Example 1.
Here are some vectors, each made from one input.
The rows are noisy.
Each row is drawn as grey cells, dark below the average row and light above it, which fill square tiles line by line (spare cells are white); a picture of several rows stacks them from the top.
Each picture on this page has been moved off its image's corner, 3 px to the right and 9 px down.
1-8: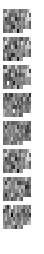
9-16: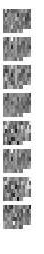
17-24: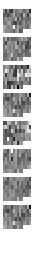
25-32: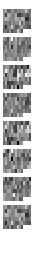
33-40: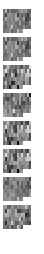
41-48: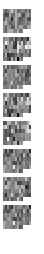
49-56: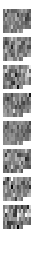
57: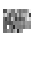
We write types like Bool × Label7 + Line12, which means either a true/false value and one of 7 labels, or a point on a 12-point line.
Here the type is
Line5 + Tree8.
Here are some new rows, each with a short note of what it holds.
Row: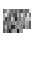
a point on a 5-point line
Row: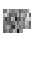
a point on a 5-point line
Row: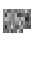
a node of an 8-node tree
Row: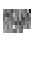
a node of an 8-node tree
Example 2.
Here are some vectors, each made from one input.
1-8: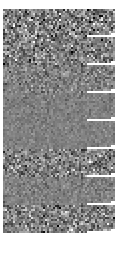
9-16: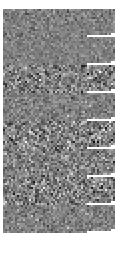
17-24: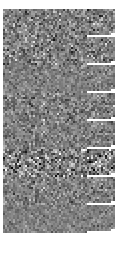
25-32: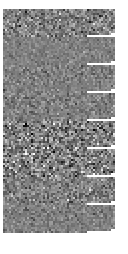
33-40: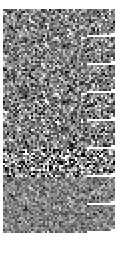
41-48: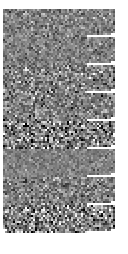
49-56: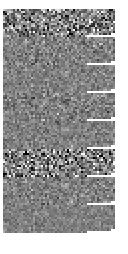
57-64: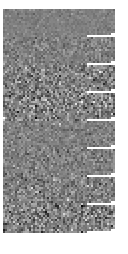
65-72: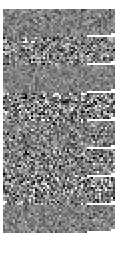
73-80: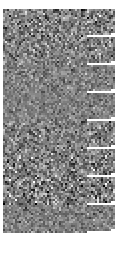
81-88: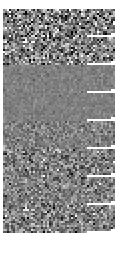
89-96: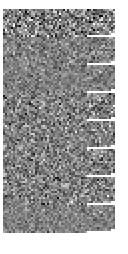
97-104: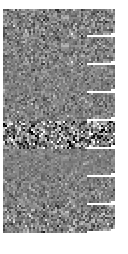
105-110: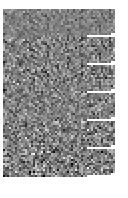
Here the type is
Bool × (Tree11 + Unit).
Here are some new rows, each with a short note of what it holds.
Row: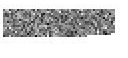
a node of an 11-node tree and a true/false value
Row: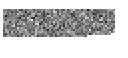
a true/false value
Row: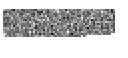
a true/false value
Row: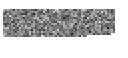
a node of an 11-node tree and a true/false value
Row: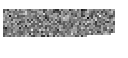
a node of an 11-node tree and a true/false value
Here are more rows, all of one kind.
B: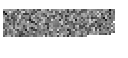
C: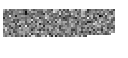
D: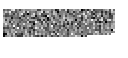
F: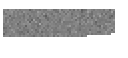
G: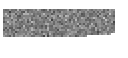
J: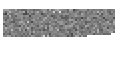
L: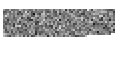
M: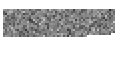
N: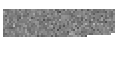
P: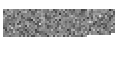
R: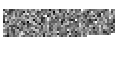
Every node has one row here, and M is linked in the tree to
D, F, N and P.
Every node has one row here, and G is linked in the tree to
F.
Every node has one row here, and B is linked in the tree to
C.
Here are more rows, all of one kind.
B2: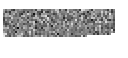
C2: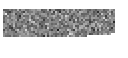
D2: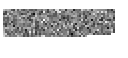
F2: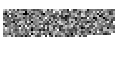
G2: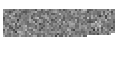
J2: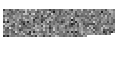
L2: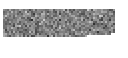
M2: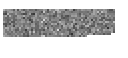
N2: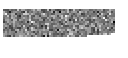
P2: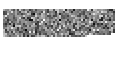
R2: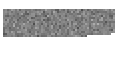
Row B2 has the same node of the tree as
F2, L2, M2 and P2.
